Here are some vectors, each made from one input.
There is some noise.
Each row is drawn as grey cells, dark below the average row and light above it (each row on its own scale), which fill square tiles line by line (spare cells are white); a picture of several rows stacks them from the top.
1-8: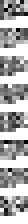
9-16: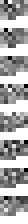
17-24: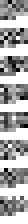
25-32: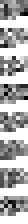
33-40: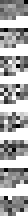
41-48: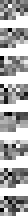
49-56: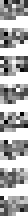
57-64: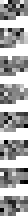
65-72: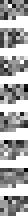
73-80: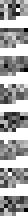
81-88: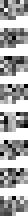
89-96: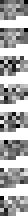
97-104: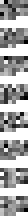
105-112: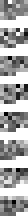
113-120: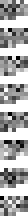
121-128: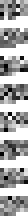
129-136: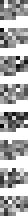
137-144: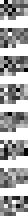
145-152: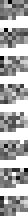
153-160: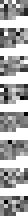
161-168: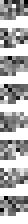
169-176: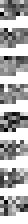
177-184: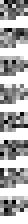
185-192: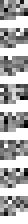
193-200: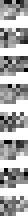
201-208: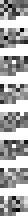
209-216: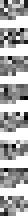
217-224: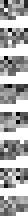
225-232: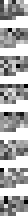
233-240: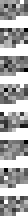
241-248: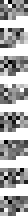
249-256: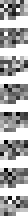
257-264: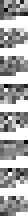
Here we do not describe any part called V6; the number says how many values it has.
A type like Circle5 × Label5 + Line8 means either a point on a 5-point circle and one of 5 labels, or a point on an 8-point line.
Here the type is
(Bool × Bool × Bool + Circle18) × V6.
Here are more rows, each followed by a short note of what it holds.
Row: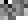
a point on an 18-point circle and a value of V6
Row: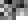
a point on an 18-point circle and a value of V6
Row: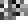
three true/false values and a value of V6
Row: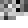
a point on an 18-point circle and a value of V6
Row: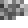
three true/false values and a value of V6
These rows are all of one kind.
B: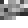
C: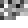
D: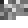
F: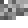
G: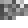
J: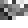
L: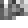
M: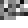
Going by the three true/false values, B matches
C and F.
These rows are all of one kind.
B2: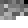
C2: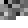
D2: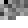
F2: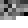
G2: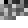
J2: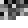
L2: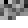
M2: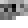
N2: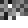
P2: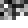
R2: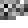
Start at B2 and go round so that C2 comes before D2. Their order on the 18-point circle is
B2, L2, C2, D2, G2, F2, J2, N2, P2, R2, M2.
